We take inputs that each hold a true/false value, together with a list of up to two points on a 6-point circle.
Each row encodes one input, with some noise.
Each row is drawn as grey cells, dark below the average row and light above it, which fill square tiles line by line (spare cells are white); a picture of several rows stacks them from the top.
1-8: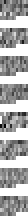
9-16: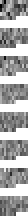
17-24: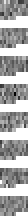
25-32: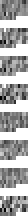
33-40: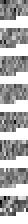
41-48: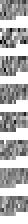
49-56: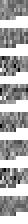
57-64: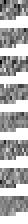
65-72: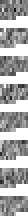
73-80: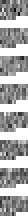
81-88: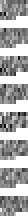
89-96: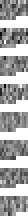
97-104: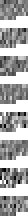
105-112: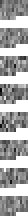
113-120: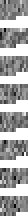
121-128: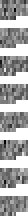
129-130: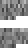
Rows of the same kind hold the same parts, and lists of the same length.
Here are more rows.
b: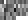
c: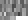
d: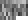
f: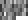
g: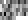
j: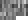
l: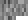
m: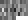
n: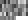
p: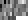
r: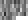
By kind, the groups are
b, m
c, g, l, r
d, f, j, n, p

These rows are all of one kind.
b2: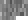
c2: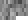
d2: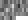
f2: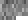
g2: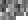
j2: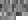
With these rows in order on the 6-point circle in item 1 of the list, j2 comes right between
c2 and g2.
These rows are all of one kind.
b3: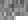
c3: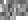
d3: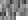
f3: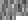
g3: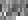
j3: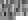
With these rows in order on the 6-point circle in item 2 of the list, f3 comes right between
d3 and j3.
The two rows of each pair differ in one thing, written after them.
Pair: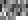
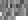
the place on the 6-point circle in item 1 of the list
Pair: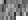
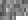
the place on the 6-point circle in item 2 of the list
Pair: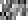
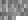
the place on the 6-point circle in item 2 of the list
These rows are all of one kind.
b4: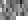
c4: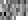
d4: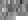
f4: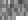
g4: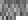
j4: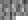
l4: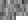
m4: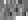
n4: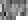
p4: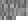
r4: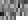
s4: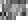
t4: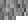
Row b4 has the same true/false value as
d4, f4 and m4.
